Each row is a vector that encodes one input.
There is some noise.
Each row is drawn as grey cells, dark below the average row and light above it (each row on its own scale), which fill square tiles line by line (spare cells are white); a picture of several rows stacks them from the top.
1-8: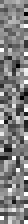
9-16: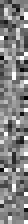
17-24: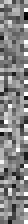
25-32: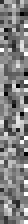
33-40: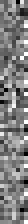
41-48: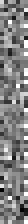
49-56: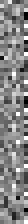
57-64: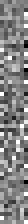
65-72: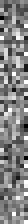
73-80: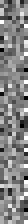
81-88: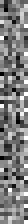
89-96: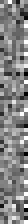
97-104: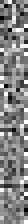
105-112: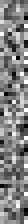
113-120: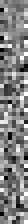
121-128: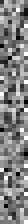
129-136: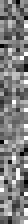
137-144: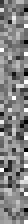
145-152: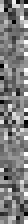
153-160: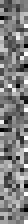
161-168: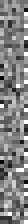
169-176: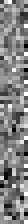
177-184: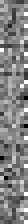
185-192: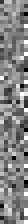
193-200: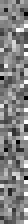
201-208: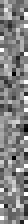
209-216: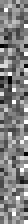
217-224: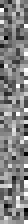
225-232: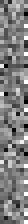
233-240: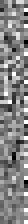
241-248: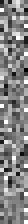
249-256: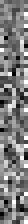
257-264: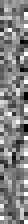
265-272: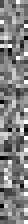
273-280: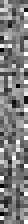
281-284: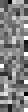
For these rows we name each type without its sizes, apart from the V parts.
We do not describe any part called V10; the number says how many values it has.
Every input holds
either a point on each of two lines, or a list of items, each a true/false value and a value of V10.
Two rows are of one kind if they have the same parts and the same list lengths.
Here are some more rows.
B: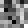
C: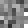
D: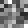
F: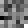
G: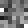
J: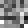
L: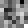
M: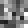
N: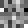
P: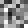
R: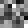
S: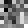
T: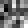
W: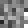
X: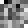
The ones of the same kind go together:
B, J, L, N, S
C, M, W
D, F, G, R, T
P, X

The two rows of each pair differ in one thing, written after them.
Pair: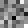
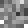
the true/false value in item 2 of the list
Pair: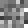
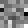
the value of V10 in item 2 of the list
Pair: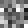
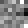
the value of V10 in item 1 of the list
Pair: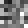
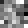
the value of V10 in item 1 of the list
